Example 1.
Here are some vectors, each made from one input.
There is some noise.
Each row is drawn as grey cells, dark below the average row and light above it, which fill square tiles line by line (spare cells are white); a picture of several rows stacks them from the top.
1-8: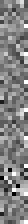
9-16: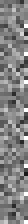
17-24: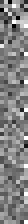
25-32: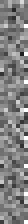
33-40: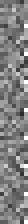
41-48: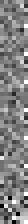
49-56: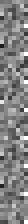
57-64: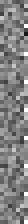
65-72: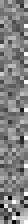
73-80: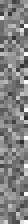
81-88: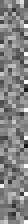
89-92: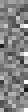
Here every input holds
either a fixed value, or four true/false values.
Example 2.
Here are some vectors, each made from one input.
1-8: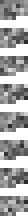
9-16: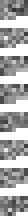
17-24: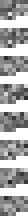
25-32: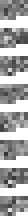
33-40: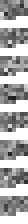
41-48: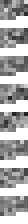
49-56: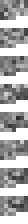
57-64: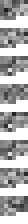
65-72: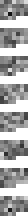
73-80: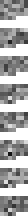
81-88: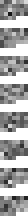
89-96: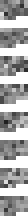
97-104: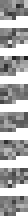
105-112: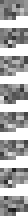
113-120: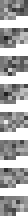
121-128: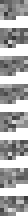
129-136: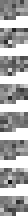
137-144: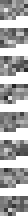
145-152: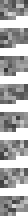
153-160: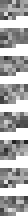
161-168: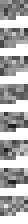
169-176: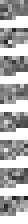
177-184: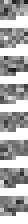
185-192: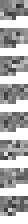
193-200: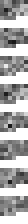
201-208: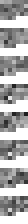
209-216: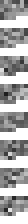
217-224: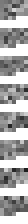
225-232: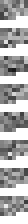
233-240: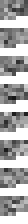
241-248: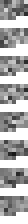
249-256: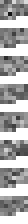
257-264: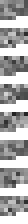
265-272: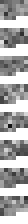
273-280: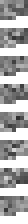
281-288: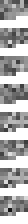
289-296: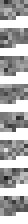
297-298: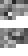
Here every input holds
five true/false values.
